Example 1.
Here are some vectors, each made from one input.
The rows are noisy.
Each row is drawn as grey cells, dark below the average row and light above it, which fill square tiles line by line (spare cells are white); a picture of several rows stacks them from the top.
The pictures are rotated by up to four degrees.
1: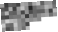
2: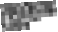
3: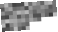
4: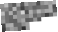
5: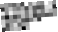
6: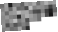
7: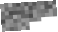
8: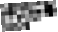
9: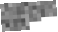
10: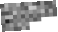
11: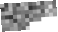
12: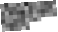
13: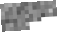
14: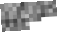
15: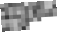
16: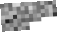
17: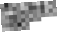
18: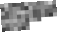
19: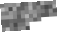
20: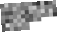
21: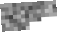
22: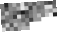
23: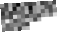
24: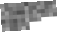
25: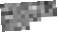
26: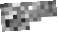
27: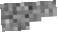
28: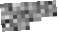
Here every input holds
a point on a 4-point line.
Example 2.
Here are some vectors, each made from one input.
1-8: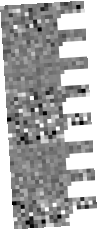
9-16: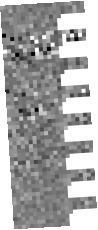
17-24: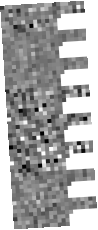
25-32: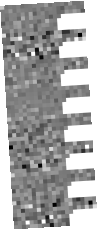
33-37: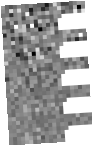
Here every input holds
a point on a 4-point line.
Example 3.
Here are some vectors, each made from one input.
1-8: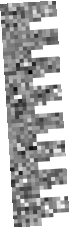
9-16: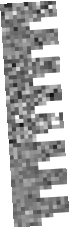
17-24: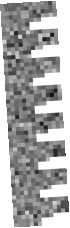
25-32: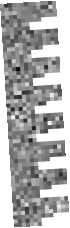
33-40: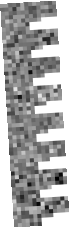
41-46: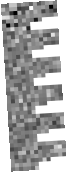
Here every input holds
either a fixed value, or a node of an 8-node tree.
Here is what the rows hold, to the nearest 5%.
About 20% of them hold a fixed value. The rest hold a node of an 8-node tree.
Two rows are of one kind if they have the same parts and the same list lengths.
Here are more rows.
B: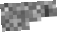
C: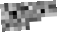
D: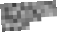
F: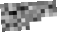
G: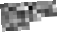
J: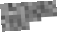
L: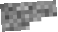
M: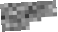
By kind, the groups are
B, D, G, J, L, M
C, F

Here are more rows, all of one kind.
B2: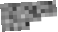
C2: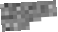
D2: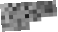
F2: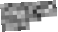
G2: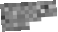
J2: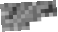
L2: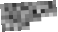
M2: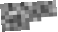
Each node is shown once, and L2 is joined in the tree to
J2.
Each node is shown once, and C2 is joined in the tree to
F2 and G2.
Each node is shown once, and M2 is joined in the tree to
D2 and F2.
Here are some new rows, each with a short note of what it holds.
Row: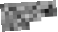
a node of an 8-node tree
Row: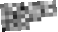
a fixed value
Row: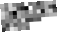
a fixed value
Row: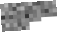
a node of an 8-node tree
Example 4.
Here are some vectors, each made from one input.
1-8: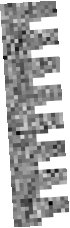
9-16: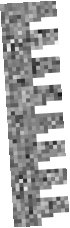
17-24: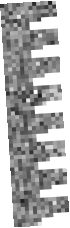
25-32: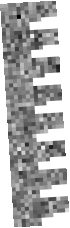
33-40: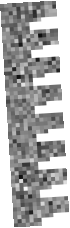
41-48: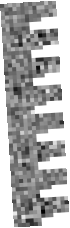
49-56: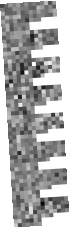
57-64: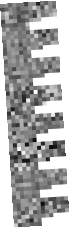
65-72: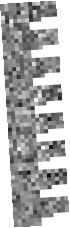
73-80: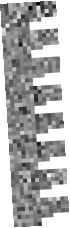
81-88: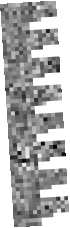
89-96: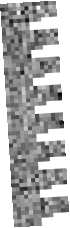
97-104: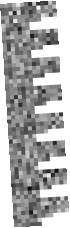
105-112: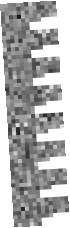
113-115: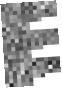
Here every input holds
a point on a 16-point circle.
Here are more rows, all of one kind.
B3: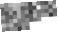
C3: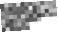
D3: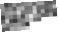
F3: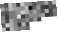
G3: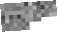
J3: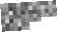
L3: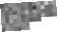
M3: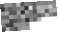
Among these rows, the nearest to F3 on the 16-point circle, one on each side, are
B3 and L3.
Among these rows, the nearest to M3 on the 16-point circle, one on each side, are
C3 and G3.
